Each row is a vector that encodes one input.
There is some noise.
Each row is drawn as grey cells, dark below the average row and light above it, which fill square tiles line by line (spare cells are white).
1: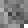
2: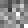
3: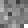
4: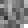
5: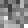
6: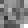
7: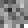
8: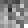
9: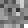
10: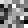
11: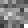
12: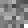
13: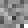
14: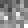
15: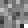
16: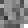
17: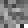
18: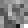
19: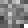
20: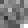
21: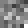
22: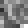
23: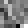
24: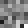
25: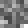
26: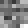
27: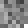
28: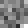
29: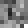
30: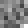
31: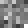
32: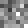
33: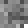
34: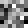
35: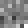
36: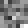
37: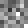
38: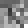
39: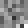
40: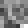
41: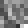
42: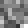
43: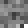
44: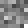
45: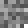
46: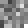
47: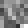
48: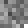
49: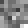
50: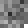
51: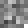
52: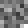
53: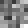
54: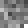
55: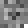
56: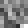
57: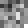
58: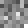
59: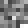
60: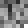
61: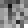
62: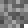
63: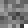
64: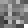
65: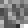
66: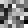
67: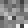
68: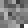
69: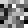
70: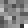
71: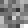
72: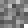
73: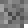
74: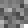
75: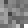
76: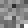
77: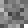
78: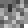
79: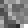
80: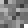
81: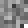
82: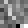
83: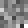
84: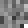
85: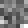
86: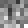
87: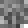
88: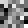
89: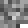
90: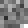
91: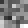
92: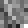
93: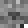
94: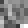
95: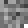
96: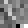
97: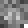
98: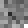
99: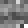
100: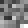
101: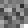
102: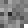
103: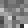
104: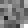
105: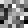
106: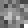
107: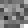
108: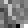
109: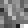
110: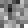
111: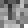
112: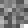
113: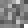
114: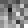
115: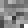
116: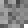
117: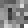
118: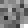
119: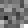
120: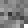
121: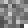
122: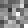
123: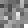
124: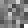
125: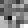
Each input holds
a list of up to two items, each a point on a 5-point line and a true/false value.
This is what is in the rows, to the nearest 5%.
All of them are lists of up to two items, each a point on a 5-point line and a true/false value: about 5% are empty, 35% hold one and 60% two.
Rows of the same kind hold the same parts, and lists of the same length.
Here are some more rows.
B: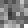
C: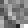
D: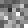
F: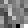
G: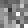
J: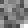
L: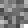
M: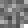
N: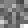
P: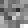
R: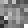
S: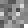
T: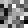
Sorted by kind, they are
B, D, G, R, S
C, F, J, L, M, N, P
T

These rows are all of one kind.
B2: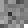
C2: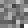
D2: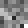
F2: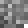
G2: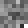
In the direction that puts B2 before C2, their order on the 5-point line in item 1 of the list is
B2, G2, D2, C2, F2.
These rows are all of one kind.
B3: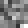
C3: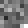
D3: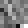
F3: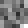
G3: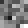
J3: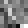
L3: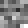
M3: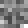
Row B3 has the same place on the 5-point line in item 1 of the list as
D3 and J3.
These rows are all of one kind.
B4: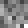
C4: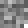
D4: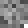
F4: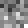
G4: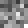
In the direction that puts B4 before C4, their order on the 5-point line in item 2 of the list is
D4, B4, G4, F4, C4.
